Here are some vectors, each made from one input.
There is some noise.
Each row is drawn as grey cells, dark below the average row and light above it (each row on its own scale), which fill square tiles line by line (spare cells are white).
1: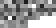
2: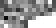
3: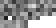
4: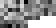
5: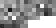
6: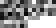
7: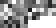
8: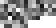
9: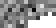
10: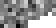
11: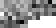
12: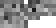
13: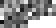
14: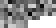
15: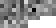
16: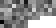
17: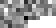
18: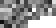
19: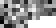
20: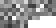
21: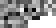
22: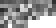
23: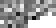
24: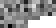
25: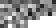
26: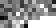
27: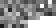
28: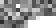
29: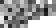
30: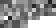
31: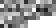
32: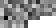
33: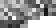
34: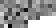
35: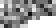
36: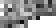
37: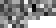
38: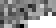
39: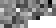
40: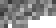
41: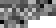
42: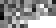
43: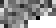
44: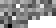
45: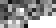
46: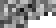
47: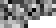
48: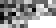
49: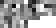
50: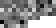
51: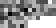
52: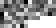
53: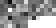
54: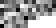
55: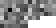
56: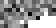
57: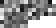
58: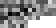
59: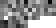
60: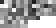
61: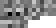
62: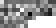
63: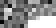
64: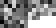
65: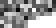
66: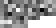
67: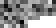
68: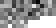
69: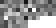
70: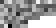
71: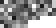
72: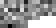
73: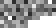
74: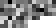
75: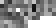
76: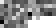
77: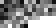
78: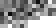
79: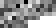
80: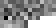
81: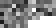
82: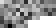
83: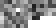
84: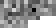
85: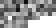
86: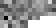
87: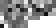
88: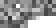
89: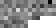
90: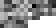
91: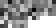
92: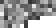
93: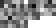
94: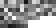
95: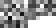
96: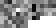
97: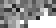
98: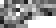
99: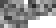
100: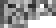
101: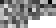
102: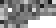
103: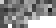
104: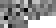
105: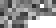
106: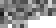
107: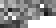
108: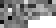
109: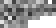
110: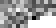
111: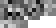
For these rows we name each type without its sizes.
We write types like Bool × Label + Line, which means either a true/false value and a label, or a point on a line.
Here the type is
(Bool × Bool × Bool + Tree) × Tree.
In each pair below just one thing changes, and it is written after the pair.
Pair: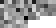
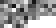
one of the three true/false values
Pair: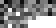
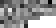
one of the three true/false values
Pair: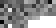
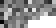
one of the three true/false values
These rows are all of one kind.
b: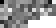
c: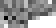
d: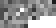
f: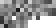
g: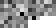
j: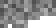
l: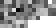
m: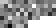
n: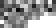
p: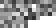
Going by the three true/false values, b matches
f, l and n.
